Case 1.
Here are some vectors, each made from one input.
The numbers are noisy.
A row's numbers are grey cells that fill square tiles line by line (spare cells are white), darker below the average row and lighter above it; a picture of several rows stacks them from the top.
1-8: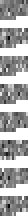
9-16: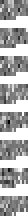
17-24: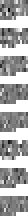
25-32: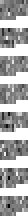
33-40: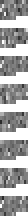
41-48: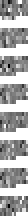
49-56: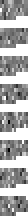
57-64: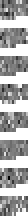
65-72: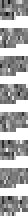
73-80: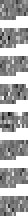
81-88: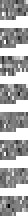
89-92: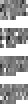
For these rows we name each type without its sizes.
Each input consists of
either a point on a line, or four true/false values.
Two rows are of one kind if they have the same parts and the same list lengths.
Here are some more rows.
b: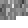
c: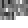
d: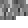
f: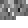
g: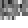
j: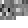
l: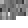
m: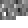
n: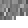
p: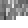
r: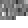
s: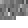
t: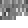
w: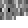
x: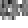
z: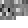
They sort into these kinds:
b, d, f, j, l, m, n, p, r, s, t, w, z
c, g, x

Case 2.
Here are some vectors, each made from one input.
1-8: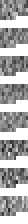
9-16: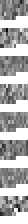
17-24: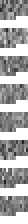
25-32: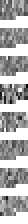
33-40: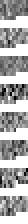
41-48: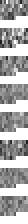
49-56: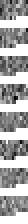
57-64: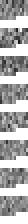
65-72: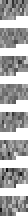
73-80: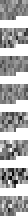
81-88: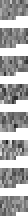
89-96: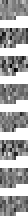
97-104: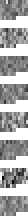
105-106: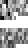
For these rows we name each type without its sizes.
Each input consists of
a list of points on a line.
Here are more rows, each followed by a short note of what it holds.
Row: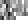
a list of two items
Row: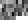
the empty list
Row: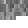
a list of two items
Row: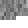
a list of two items
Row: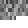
a list of two items
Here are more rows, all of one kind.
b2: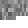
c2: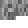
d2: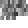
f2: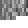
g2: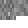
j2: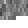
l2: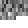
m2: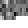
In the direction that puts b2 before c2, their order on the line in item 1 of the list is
b2, c2, d2, f2, j2, l2, g2, m2.
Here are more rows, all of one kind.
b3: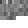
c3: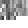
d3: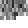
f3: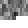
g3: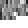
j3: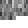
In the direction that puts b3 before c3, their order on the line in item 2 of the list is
f3, j3, b3, d3, g3, c3.
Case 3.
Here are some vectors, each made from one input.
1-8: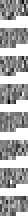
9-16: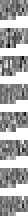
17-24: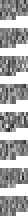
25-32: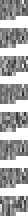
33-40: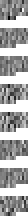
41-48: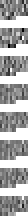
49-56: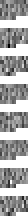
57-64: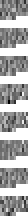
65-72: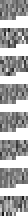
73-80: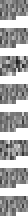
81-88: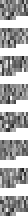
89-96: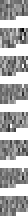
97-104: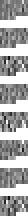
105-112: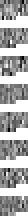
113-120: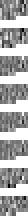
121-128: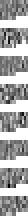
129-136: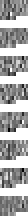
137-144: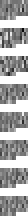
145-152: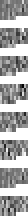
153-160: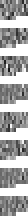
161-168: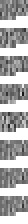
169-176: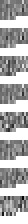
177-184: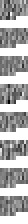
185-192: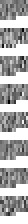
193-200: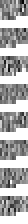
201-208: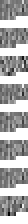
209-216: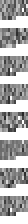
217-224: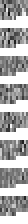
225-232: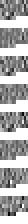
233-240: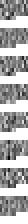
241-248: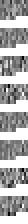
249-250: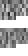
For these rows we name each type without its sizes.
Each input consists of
either a point on a line, or three true/false values.
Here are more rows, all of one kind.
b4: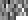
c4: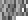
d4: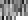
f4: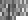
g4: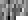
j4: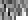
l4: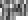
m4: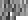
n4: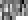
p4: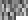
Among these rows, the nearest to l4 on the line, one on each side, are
c4 and n4.
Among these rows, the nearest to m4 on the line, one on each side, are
f4 and g4.
